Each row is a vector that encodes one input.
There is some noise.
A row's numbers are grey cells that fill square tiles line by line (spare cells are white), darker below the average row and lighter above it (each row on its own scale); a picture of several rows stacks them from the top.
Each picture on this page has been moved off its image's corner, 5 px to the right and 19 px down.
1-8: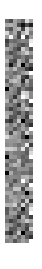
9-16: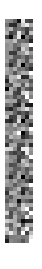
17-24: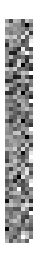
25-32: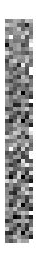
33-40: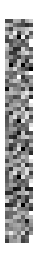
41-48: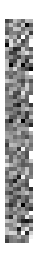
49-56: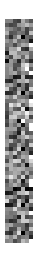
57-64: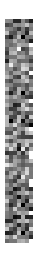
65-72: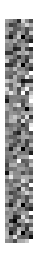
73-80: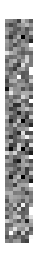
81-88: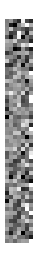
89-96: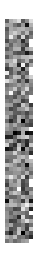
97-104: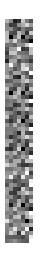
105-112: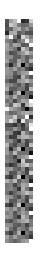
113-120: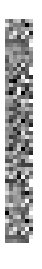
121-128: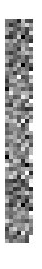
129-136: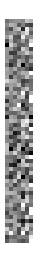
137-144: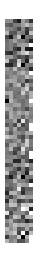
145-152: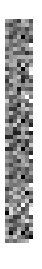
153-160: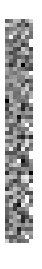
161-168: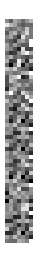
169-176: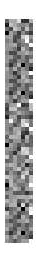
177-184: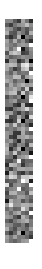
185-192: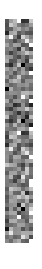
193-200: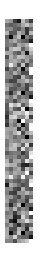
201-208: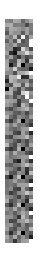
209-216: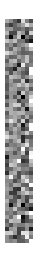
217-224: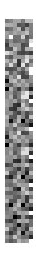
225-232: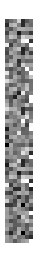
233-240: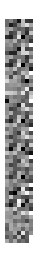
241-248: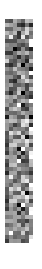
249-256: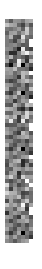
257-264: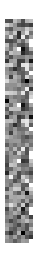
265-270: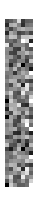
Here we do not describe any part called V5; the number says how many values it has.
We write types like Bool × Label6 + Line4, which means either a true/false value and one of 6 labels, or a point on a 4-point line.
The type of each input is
(Circle11 + Line7) × V5 + Tree8 × Tree8.
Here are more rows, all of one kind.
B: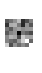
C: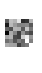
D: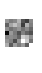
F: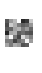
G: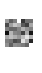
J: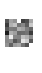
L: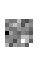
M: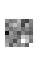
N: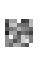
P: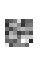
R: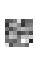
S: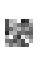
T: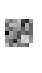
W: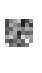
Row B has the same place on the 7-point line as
D, M and N.
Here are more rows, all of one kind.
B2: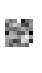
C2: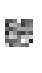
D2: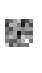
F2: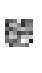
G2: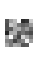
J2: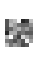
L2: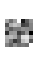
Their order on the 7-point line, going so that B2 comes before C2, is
J2, G2, D2, L2, B2, F2, C2.
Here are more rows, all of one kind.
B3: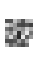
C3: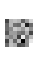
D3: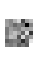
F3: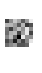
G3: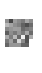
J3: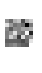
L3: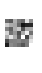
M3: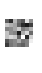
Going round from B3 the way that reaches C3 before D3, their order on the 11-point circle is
B3, L3, M3, G3, C3, D3, J3, F3.
